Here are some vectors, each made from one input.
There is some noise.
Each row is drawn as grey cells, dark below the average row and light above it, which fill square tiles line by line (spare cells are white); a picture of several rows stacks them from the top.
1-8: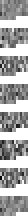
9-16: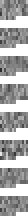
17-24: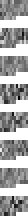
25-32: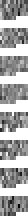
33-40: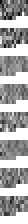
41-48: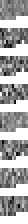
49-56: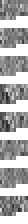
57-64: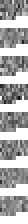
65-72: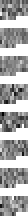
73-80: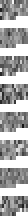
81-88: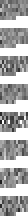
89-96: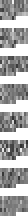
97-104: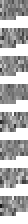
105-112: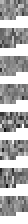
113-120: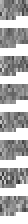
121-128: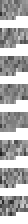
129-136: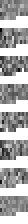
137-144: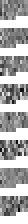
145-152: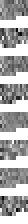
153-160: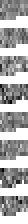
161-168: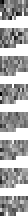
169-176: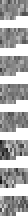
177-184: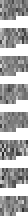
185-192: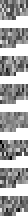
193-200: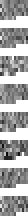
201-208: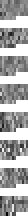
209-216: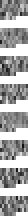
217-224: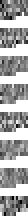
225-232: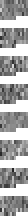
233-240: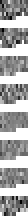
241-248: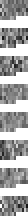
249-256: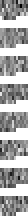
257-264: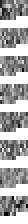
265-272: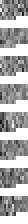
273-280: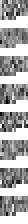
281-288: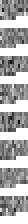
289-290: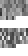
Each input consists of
either one of 7 labels, or a node of a 16-node tree, or a node of a 19-node tree.
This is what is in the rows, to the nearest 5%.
About 15% of them hold one of 7 labels. About 35% of them hold a node of a 16-node tree. The rest hold a node of a 19-node tree.
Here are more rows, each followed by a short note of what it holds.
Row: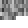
one of 7 labels
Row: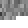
a node of a 19-node tree
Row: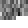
a node of a 16-node tree
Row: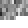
a node of a 19-node tree
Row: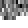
a node of a 16-node tree
